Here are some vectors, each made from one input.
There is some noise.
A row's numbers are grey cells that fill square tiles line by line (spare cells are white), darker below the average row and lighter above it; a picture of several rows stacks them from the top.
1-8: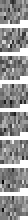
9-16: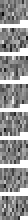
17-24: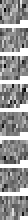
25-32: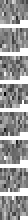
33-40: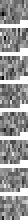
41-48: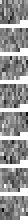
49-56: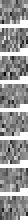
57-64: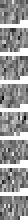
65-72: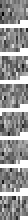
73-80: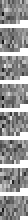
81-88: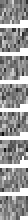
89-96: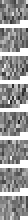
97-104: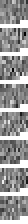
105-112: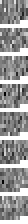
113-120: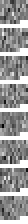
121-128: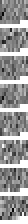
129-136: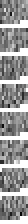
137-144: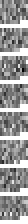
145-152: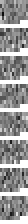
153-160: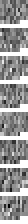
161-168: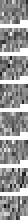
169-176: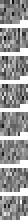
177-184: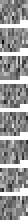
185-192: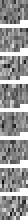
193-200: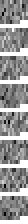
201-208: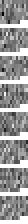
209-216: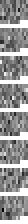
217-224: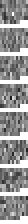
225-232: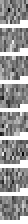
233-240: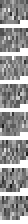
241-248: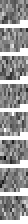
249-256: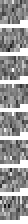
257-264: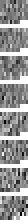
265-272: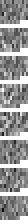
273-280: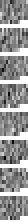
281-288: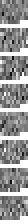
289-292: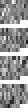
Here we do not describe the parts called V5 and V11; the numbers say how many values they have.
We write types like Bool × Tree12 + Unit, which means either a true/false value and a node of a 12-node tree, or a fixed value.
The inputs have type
((Bool × Bool × Bool × Bool + Line7) × V11 + V5) × Tree10.
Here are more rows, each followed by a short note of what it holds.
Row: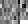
a point on a 7-point line, a node of a 10-node tree and a value of V11
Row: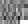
a node of a 10-node tree, four true/false values and a value of V11
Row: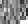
a node of a 10-node tree and a value of V5
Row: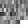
a point on a 7-point line, a node of a 10-node tree and a value of V11
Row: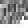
a node of a 10-node tree, four true/false values and a value of V11
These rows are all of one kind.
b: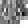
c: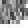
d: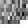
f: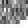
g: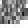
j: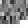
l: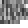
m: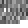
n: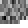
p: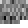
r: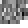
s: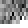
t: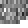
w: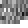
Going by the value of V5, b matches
d, r, t and w.
